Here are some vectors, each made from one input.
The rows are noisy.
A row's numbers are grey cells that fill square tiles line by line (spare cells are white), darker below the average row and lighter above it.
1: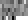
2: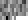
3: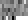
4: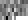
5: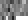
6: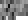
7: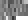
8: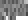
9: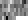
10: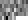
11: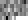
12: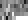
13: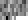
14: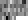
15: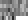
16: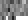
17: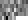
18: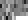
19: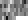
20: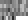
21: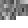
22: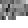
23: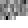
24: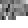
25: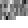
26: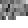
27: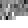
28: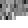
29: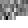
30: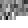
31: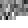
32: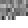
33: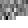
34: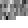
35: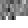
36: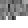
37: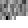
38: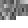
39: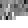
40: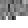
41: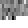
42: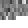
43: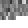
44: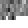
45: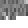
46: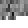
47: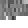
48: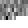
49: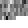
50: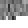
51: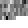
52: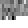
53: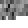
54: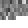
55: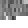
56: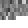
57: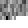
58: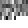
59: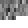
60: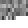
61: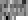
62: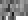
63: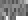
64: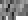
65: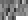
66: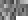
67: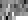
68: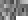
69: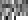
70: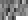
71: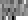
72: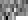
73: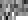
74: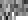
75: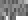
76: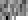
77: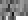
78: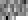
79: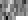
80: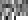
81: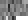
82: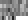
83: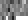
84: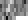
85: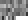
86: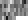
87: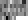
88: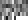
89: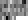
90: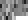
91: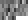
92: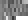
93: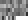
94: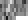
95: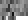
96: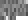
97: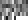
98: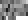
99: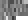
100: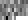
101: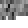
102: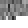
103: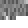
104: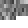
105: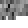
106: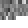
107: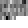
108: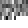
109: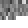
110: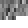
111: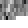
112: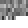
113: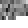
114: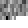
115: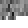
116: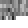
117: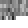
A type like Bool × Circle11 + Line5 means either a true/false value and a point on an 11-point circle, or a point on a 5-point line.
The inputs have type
Circle10 + Tree13 + Unit.
